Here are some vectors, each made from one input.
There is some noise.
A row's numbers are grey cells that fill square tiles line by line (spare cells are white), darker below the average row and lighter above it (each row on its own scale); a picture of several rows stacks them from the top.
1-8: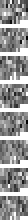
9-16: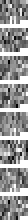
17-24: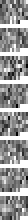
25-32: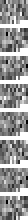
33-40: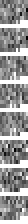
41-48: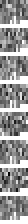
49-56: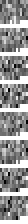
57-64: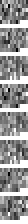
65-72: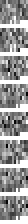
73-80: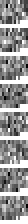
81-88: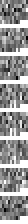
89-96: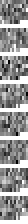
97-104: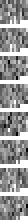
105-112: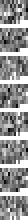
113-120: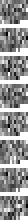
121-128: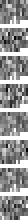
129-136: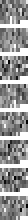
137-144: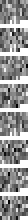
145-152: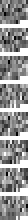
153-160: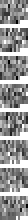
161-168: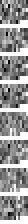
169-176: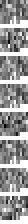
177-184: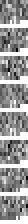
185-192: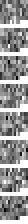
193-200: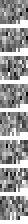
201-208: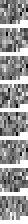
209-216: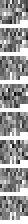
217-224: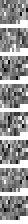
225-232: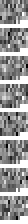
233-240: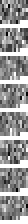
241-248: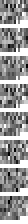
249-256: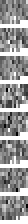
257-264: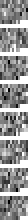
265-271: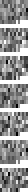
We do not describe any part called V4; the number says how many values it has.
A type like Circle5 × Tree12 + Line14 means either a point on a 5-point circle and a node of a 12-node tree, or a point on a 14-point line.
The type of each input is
Bool × Bool × Bool × V4 + Line3 × Line11 + List2(Line5).
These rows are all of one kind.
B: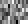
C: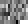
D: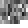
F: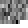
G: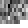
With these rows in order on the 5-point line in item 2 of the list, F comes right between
B and D.
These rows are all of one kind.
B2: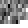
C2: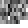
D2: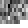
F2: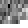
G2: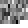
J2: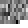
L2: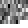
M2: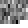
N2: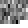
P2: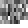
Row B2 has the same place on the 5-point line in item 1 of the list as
F2, G2, M2 and N2.
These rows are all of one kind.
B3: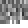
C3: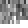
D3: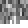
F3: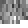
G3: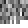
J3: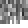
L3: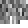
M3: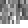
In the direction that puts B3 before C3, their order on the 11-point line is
B3, J3, C3, D3, M3, G3, L3, F3.
